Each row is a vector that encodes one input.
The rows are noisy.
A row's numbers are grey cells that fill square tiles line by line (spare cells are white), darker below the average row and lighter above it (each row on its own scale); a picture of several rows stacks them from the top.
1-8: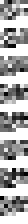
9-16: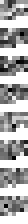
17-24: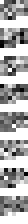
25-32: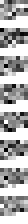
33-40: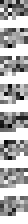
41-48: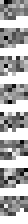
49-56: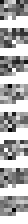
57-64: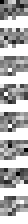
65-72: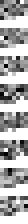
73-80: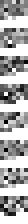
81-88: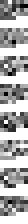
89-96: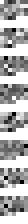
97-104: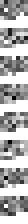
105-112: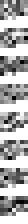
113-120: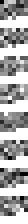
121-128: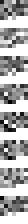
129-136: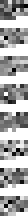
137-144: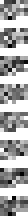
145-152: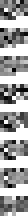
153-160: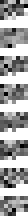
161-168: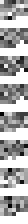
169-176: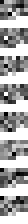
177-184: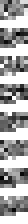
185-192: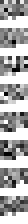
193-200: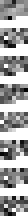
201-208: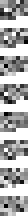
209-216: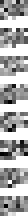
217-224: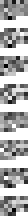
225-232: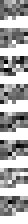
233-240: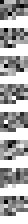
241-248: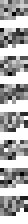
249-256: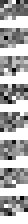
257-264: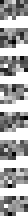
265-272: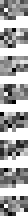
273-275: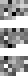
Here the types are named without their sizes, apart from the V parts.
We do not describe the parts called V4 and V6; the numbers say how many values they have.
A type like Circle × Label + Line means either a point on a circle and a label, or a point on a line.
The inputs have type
(Bool × Bool × Bool × Label + V4) × (Line + V6).
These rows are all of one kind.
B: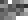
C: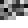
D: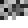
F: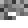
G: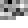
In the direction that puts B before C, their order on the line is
G, F, D, B, C.
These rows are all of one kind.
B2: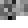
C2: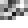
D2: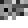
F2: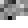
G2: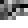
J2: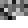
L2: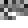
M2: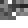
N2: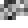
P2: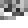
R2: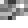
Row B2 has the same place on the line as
C2, F2, J2 and R2.
